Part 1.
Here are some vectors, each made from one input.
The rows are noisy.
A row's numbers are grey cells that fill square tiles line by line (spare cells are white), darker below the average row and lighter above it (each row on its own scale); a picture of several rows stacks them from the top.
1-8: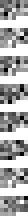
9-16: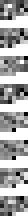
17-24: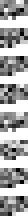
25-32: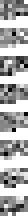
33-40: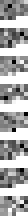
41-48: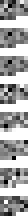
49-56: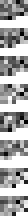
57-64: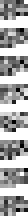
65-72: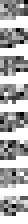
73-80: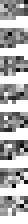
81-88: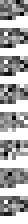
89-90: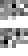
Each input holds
either one of 10 labels, or three true/false values.
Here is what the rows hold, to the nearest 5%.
About 55% of them hold one of 10 labels. The rest hold three true/false values.
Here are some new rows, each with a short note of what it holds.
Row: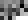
three true/false values
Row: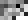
one of 10 labels
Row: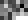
three true/false values
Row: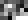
three true/false values
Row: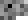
three true/false values
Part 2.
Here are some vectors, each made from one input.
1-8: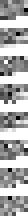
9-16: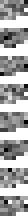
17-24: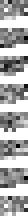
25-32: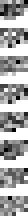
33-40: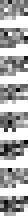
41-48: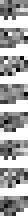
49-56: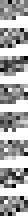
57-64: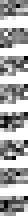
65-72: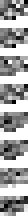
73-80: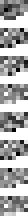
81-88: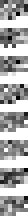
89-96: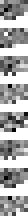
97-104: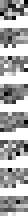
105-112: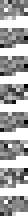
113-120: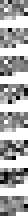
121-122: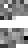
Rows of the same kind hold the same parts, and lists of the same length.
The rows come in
2 kinds.
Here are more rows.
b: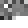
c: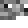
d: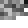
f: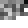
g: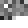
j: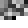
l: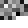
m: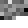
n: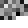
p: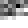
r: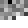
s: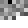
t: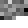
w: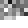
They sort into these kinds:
b, c, g, l, m, n, t
d, f, j, p, r, s, w

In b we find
a point on a 6-point line.
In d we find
three true/false values.
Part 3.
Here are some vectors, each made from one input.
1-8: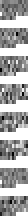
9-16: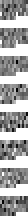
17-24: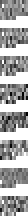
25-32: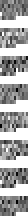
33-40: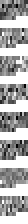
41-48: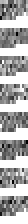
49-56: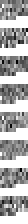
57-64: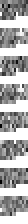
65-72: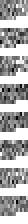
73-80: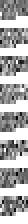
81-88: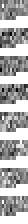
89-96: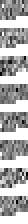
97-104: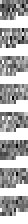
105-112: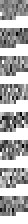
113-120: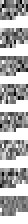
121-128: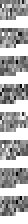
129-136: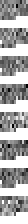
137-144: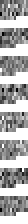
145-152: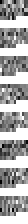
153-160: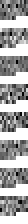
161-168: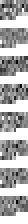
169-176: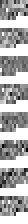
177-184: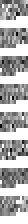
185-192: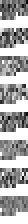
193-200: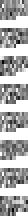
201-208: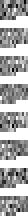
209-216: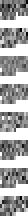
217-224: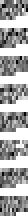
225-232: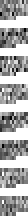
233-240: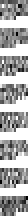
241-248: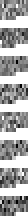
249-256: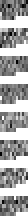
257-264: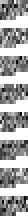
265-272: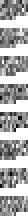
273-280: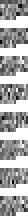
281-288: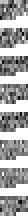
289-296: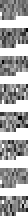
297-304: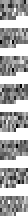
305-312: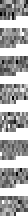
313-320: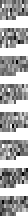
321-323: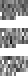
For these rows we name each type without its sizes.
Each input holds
either a point on a circle, or a point on a line.
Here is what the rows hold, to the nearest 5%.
About 45% of them hold a point on a circle. The rest hold a point on a line.
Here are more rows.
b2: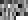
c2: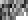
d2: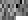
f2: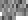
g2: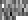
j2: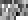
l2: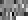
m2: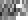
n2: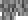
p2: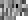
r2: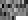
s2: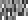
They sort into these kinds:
b2, g2, j2, l2, m2, s2
c2, d2, f2, n2, p2, r2

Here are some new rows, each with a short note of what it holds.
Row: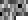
a point on a circle
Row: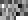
a point on a circle
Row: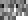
a point on a line
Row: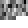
a point on a line
